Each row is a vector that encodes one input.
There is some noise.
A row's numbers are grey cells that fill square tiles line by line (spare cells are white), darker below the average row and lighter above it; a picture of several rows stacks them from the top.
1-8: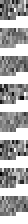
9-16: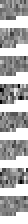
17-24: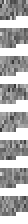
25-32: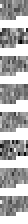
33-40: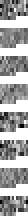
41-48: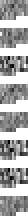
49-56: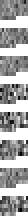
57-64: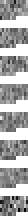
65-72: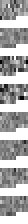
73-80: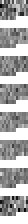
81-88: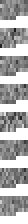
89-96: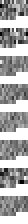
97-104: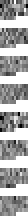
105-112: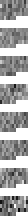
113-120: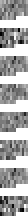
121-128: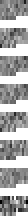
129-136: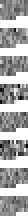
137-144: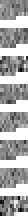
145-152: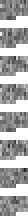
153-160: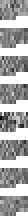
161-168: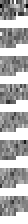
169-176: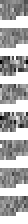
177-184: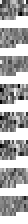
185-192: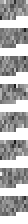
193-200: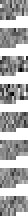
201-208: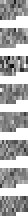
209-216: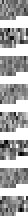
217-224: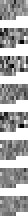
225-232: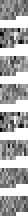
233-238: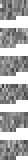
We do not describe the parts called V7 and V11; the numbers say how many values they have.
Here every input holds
either a node of a 10-node tree, a true/false value and a value of V11, or a value of V7.
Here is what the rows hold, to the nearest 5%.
About 75% of them hold a node of a 10-node tree, a true/false value and a value of V11. The rest hold a value of V7.
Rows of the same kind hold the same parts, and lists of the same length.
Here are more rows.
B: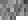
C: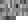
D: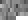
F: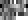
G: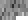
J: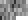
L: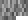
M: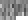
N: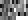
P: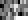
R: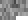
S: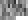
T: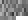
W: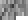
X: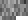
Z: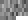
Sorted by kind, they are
B, C, D, G, J, L, M, R, S, T, W, X, Z
F, N, P

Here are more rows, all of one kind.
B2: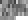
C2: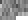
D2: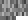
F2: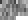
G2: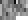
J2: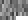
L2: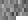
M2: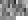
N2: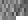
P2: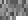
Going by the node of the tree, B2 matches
F2, G2 and M2.
